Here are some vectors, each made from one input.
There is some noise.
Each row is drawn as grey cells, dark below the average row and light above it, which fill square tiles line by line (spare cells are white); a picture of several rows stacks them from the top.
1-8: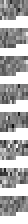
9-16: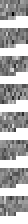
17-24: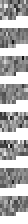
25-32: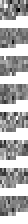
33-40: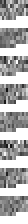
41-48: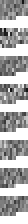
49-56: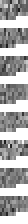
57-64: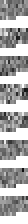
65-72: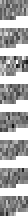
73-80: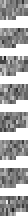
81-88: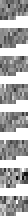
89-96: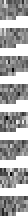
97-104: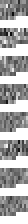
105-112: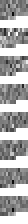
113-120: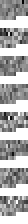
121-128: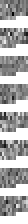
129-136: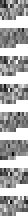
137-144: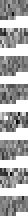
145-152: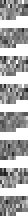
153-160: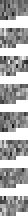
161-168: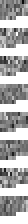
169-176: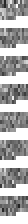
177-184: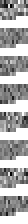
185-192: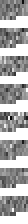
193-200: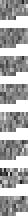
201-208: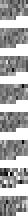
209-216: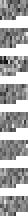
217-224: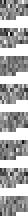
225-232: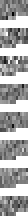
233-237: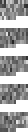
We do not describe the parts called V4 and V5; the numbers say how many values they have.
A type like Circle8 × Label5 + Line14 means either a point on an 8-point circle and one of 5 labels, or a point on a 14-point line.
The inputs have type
Circle6 × Circle6 × Circle6 × Label6 × V4 + Line6 × V5.
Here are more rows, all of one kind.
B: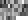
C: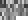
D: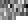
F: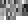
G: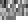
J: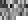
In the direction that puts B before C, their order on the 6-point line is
G, D, J, B, C, F.
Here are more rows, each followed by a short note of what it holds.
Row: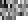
a point on a 6-point line and a value of V5
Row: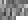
a point on each of three 6-point circles, one of 6 labels and a value of V4
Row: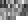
a point on a 6-point line and a value of V5
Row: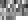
a point on a 6-point line and a value of V5
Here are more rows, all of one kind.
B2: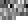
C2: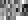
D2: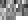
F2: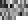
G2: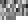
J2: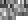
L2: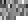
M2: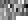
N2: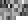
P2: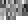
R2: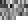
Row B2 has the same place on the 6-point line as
F2, N2 and R2.
